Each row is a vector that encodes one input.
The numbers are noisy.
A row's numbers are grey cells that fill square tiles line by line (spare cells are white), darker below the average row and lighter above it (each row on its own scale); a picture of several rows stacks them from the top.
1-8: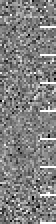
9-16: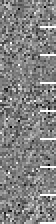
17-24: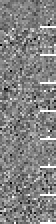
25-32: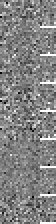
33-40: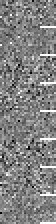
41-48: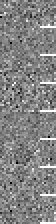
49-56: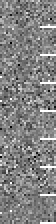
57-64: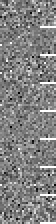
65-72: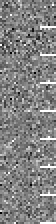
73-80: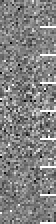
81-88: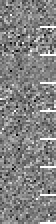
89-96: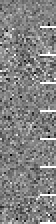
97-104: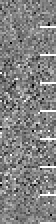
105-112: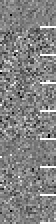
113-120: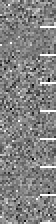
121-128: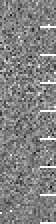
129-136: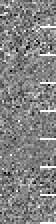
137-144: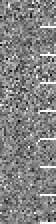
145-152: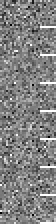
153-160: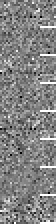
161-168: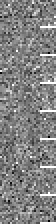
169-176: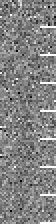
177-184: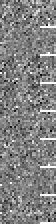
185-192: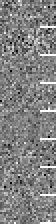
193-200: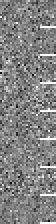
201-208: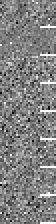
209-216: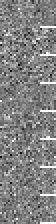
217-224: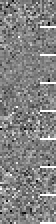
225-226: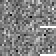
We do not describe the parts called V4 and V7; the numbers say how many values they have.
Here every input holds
two values of V4, together with either one of 9 labels, or a node of an 8-node tree, a true/false value and a value of V7.
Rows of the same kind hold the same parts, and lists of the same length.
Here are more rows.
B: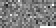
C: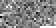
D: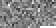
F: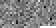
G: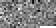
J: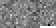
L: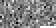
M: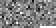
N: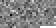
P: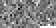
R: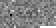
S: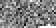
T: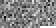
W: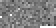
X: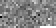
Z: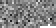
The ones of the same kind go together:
B, G, J, M, W
C, D, F, L, N, P, R, S, T, X, Z

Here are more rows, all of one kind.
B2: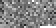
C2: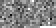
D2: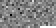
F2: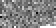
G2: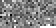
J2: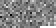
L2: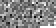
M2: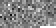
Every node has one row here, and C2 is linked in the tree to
F2, J2 and L2.
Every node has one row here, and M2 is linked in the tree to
L2.
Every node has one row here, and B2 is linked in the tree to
F2.
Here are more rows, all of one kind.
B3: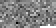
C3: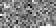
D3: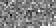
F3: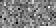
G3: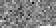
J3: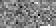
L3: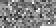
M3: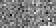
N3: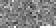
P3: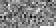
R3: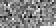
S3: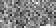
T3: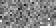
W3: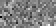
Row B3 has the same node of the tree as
C3, J3, N3 and S3.
